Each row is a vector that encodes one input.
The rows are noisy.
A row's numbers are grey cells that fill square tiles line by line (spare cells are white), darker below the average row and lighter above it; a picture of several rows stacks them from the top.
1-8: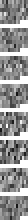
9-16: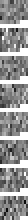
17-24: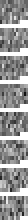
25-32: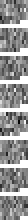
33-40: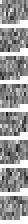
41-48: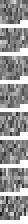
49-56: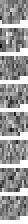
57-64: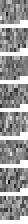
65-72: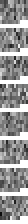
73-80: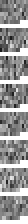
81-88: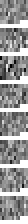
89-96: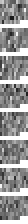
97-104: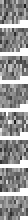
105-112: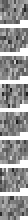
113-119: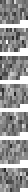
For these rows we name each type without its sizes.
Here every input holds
a point on a circle and a point on a line.
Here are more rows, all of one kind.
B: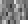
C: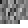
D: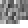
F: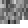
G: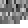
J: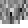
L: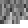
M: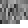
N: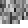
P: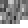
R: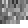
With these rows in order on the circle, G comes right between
C and L.
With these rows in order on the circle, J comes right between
F and P.
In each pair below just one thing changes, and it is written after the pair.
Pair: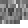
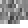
the place on the line
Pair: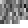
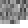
the place on the circle
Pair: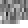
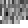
the place on the circle
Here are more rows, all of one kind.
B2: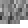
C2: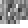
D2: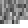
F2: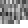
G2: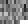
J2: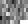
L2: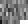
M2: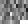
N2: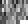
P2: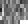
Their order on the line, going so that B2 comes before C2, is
J2, B2, C2, N2, F2, D2, M2, G2, P2, L2.
